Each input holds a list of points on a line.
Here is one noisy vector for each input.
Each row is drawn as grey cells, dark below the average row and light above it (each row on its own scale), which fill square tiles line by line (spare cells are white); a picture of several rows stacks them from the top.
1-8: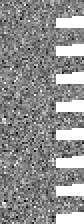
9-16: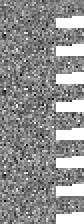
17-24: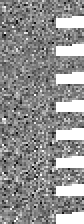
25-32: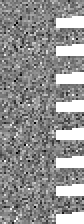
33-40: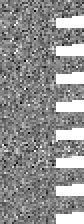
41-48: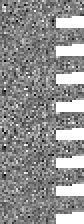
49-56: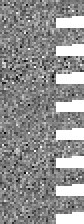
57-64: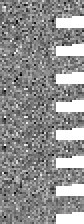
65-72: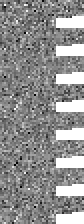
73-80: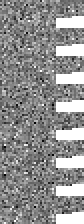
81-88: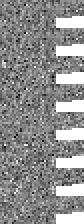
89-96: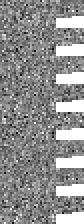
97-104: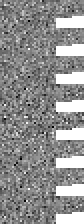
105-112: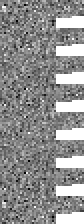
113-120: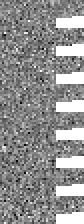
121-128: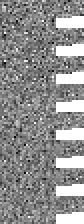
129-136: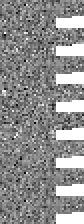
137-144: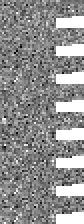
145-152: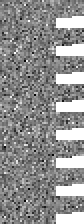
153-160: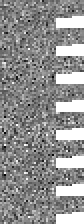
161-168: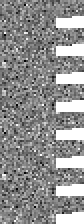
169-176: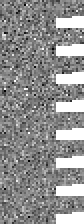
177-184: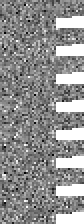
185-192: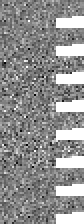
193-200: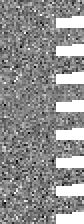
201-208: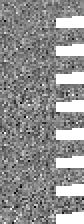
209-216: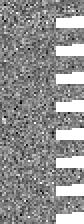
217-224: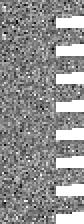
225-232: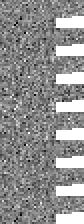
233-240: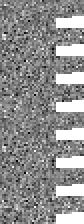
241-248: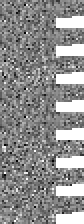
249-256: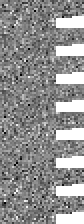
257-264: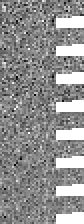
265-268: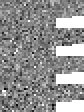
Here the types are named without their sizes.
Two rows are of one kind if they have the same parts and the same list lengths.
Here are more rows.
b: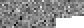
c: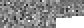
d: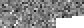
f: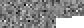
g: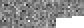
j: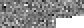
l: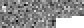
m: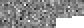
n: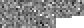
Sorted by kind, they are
b, c, g, l, m
d, f, j
n

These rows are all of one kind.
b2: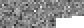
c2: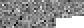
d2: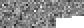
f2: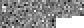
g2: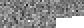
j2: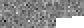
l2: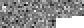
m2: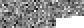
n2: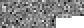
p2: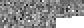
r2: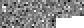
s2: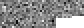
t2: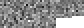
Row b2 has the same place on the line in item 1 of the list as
c2, d2 and m2.
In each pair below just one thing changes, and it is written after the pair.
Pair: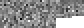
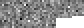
the place on the line in item 1 of the list
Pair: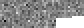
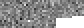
the place on the line in item 2 of the list
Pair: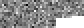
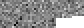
the place on the line in item 2 of the list
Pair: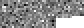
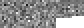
the place on the line in item 1 of the list
